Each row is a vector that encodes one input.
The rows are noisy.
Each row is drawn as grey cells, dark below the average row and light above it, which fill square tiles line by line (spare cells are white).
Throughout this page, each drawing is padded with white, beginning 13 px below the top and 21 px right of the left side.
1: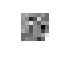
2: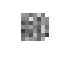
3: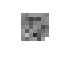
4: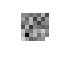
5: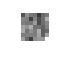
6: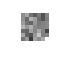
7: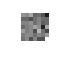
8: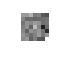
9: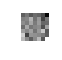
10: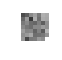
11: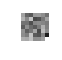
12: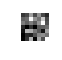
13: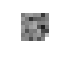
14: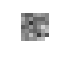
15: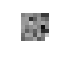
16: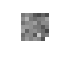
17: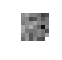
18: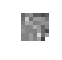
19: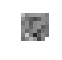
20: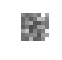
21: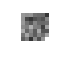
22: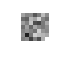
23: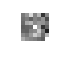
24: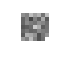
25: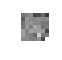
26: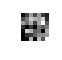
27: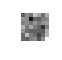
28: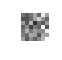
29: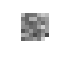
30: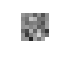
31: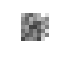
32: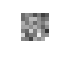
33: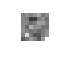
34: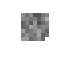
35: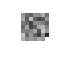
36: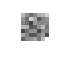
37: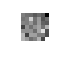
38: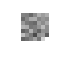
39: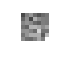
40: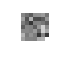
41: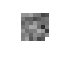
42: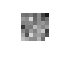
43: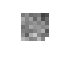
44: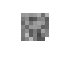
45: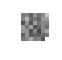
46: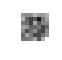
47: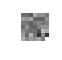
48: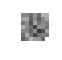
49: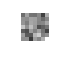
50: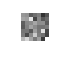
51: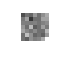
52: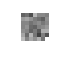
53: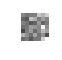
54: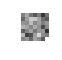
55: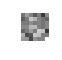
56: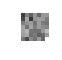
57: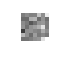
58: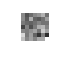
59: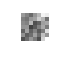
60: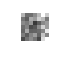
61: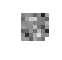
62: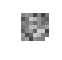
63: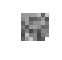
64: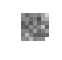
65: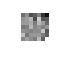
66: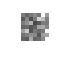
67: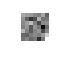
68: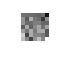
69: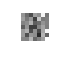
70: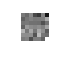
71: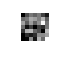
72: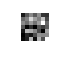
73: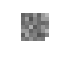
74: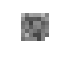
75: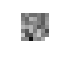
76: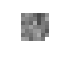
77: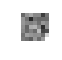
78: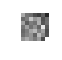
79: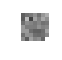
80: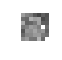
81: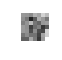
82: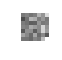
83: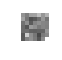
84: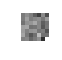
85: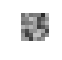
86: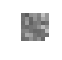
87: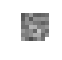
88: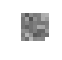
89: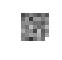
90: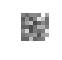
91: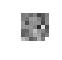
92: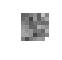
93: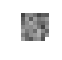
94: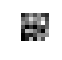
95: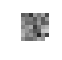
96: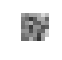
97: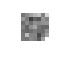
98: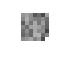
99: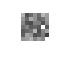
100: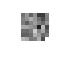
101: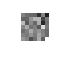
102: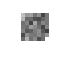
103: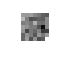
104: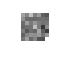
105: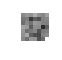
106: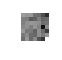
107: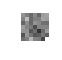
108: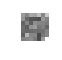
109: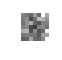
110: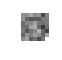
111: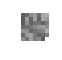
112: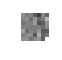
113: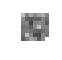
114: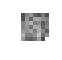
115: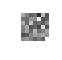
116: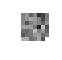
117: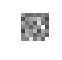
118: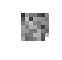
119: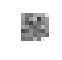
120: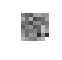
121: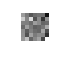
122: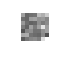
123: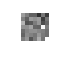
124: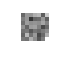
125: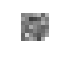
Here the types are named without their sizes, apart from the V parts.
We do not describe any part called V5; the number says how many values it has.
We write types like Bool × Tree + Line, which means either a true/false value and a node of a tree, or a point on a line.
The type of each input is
List(Bool × V5).
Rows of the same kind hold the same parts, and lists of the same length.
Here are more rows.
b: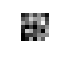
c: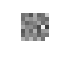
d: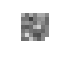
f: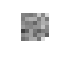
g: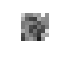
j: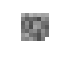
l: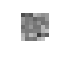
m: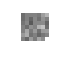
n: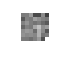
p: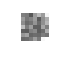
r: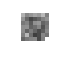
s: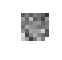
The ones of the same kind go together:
b
c, f, l, p
d, j, m, n, r, s
g

